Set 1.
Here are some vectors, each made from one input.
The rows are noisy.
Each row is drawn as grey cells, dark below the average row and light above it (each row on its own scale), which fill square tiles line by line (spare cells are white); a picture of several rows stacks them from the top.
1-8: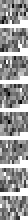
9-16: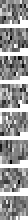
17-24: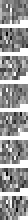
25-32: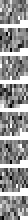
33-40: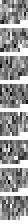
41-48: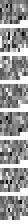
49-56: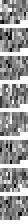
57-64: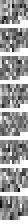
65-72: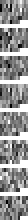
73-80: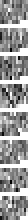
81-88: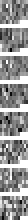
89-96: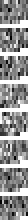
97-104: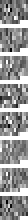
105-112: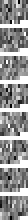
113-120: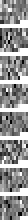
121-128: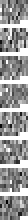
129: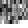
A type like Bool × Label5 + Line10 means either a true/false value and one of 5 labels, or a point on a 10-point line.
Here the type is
Bool × Circle10 + Line5.
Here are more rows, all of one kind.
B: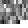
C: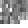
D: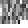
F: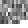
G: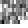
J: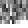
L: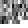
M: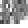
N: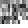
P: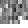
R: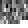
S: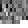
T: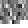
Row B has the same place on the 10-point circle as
L, N, R and S.
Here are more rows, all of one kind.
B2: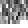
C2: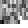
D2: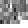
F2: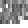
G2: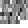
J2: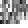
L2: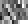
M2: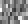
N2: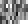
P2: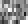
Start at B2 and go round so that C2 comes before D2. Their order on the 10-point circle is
B2, P2, J2, G2, C2, D2, M2, F2, N2, L2.
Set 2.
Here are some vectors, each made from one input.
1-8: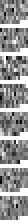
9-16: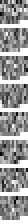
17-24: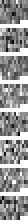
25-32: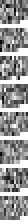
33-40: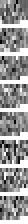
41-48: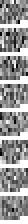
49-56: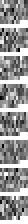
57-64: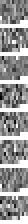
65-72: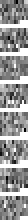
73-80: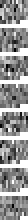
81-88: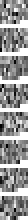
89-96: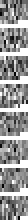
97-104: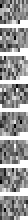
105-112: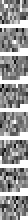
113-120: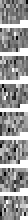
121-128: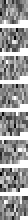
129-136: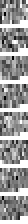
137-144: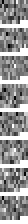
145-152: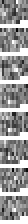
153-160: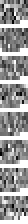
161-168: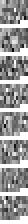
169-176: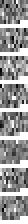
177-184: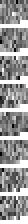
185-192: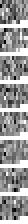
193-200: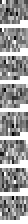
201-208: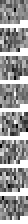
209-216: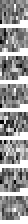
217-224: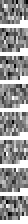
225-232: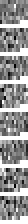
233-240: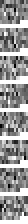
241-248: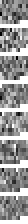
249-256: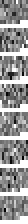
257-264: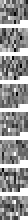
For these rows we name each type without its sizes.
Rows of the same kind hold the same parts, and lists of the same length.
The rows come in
4 kinds.
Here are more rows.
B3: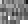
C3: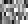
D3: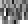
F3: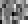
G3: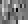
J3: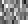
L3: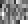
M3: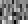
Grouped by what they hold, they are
B3, D3, J3
C3, F3, M3
G3
L3

